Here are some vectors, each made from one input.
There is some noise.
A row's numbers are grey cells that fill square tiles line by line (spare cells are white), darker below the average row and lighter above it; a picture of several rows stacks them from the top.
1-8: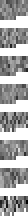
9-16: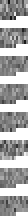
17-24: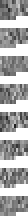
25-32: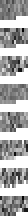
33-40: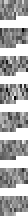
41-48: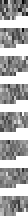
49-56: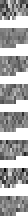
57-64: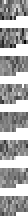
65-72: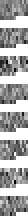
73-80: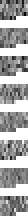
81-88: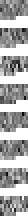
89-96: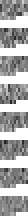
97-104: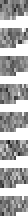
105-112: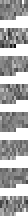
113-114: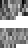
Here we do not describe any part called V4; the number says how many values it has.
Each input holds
either one of 6 labels and a point on a 5-point line, or four true/false values and a value of V4.
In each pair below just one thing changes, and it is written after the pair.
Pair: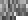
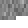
one of the four true/false values
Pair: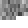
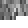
the value of V4
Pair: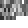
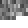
the value of V4
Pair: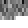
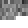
one of the four true/false values
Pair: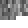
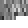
one of the four true/false values
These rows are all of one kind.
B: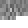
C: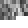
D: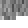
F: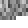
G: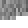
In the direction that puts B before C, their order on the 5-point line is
B, G, F, D, C.
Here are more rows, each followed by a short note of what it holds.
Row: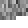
one of 6 labels and a point on a 5-point line
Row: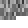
one of 6 labels and a point on a 5-point line
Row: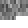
four true/false values and a value of V4
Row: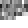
four true/false values and a value of V4
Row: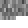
four true/false values and a value of V4
